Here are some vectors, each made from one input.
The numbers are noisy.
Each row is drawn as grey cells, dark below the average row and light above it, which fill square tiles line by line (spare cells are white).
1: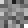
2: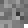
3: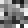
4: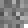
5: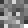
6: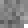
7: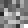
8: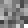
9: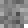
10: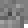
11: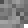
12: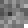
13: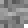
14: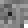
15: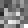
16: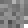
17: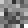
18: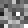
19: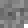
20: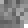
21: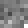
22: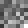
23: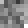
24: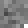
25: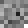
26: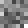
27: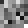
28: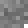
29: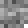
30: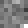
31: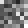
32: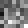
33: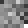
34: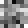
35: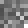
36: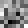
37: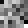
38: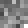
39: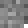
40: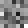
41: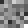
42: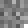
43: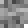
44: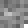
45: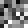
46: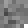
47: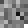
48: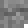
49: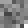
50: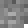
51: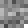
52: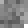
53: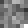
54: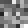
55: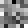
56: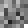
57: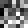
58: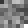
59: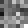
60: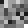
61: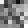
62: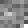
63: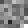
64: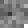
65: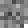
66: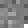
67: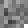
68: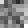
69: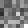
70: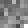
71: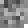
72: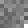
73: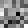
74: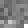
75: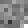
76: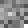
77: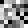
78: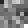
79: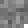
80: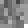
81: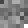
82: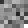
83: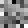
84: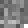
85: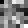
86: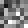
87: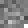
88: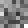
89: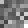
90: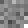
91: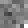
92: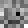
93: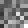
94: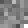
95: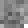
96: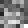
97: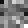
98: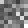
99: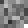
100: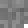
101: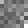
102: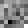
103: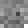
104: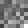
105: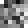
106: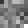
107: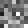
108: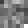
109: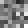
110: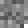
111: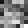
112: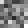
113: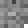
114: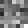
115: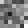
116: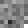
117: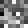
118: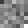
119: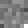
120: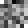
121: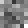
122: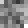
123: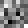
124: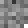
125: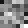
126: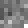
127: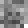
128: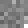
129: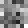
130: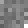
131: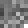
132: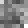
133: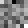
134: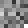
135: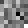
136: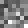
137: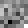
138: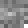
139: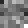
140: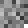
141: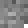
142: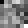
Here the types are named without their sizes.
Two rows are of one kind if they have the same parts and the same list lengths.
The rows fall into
3 kinds.
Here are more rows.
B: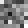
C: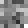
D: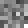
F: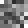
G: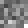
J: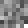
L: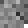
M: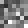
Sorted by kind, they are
B, F, G, L, M
C
D, J

